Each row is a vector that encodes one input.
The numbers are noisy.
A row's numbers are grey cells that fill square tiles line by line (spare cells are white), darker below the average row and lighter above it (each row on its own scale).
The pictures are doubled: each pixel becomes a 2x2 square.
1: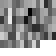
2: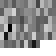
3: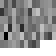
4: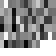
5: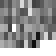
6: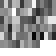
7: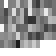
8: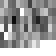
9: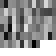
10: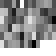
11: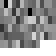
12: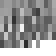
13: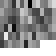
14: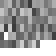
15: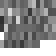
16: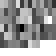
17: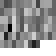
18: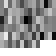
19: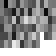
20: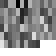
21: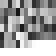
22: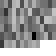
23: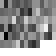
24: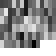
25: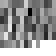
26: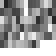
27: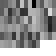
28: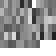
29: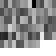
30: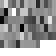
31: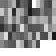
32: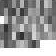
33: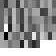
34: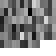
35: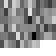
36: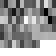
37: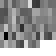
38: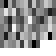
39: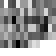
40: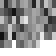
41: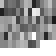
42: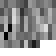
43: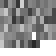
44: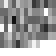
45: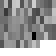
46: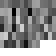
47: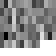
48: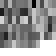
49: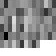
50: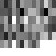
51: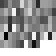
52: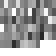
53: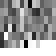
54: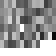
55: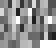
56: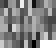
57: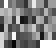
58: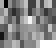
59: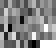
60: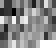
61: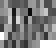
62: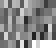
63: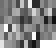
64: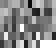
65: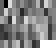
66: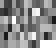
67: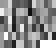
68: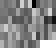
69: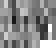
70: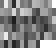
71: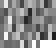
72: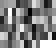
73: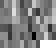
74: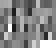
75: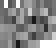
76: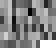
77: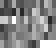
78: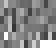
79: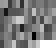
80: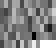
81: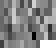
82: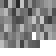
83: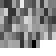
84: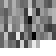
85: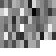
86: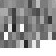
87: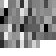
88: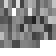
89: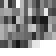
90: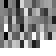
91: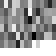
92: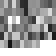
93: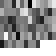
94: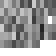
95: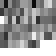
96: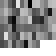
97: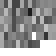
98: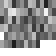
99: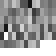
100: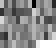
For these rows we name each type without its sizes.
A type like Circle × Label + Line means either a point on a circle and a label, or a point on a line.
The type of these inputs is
Line × (Line + Tree).
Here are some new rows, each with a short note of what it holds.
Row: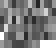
a point on a line and a node of a tree
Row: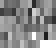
a point on each of two lines
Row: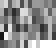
a point on a line and a node of a tree
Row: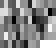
a point on a line and a node of a tree
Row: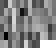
a point on each of two lines
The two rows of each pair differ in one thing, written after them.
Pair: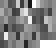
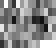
the place on the line
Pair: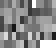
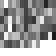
the node of the tree
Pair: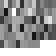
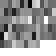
the node of the tree
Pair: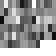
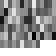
the node of the tree
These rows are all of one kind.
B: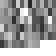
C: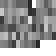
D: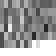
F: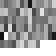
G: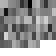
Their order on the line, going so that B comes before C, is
F, D, B, G, C.
